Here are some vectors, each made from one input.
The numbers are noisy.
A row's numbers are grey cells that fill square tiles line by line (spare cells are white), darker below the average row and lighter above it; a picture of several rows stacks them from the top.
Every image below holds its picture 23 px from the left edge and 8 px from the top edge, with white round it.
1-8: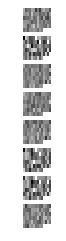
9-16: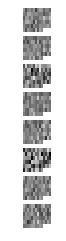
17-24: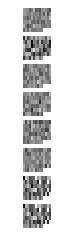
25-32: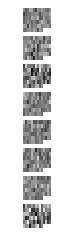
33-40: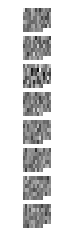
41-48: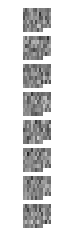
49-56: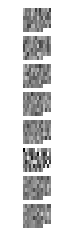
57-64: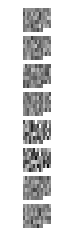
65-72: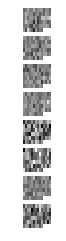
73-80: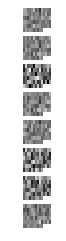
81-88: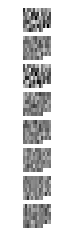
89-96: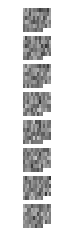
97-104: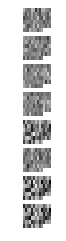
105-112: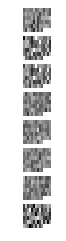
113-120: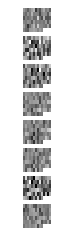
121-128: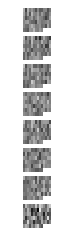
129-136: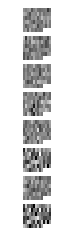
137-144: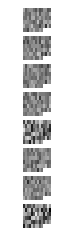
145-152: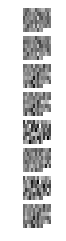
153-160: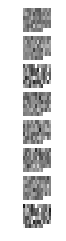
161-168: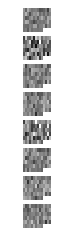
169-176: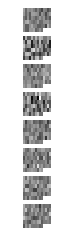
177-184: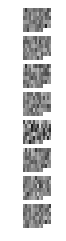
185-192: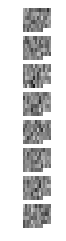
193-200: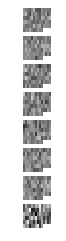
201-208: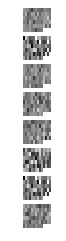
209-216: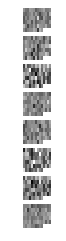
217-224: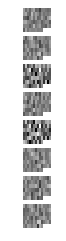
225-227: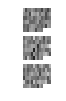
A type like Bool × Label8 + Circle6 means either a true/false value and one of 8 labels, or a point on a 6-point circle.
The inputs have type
Bool × (Circle17 + Unit) + Tree10.
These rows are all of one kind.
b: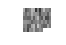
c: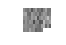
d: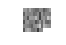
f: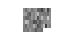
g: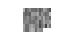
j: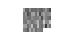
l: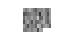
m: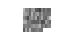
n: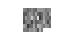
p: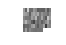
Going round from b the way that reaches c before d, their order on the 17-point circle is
b, m, p, f, g, c, j, d, l, n.
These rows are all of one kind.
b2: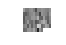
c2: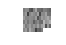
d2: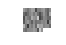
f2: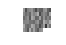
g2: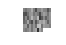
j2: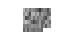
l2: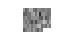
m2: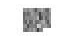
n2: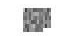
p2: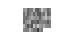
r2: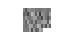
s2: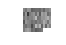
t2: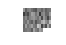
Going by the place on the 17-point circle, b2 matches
g2 and m2.
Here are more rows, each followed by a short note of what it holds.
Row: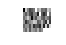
a node of a 10-node tree
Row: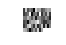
a node of a 10-node tree
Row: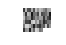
a node of a 10-node tree
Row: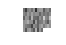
a true/false value
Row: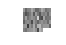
a point on a 17-point circle and a true/false value
